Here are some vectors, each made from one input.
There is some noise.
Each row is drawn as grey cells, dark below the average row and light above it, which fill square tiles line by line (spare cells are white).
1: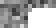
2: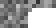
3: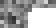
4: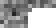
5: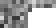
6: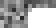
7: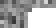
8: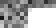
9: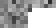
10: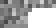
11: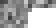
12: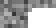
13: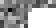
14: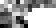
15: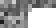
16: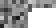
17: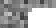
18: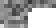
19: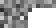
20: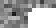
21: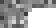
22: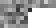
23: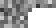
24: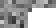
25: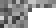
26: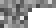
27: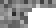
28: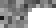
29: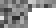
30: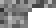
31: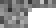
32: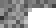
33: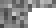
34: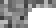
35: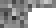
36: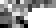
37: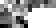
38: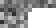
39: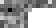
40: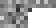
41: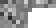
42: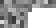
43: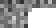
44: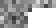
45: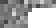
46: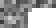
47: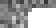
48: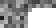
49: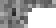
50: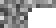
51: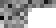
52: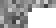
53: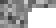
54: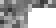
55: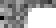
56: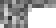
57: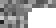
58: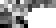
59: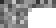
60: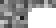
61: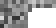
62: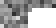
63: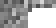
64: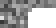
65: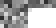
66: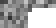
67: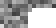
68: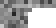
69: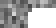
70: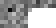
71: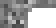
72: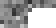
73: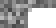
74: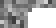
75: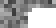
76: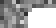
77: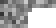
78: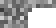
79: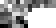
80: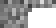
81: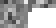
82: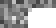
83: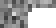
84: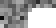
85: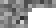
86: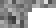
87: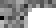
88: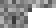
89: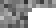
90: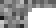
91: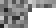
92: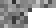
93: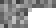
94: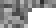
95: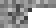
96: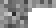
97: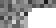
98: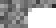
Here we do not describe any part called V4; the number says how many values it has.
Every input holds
a list of up to two items, each a true/false value and a value of V4.
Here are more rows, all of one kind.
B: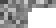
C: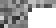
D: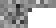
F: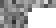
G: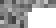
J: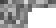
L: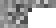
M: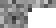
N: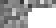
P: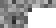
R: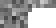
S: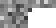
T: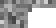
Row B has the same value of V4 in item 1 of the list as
J and N.
